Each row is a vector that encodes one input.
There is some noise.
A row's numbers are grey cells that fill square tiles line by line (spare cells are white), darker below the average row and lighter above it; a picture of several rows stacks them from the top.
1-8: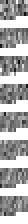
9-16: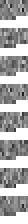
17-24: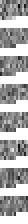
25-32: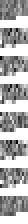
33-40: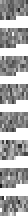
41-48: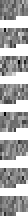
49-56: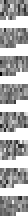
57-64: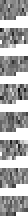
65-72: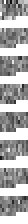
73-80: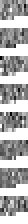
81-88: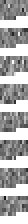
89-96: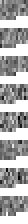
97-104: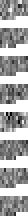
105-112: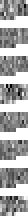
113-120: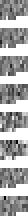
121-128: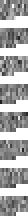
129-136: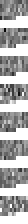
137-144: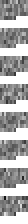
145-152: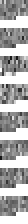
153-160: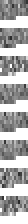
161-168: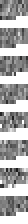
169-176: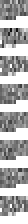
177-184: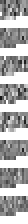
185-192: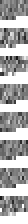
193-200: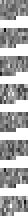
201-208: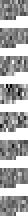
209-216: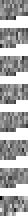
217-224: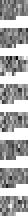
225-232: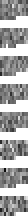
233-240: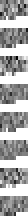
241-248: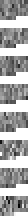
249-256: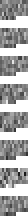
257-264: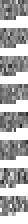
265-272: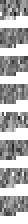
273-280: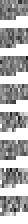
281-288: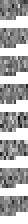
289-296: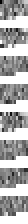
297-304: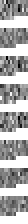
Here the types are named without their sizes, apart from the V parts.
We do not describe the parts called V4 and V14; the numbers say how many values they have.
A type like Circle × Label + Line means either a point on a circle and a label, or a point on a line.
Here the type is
((Circle + Label) × Line + V4) × V14.
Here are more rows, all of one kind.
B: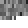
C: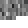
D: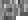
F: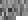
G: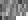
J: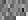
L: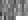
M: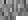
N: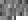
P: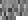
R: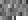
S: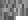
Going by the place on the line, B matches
C, M and P.
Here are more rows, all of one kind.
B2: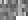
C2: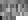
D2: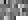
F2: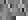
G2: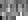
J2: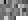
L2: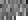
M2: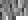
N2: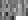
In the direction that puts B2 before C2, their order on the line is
N2, L2, B2, G2, M2, C2, J2, D2, F2.
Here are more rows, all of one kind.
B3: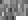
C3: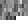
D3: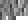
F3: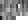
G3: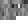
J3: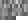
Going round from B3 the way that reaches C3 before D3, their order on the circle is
B3, C3, D3, G3, J3, F3.
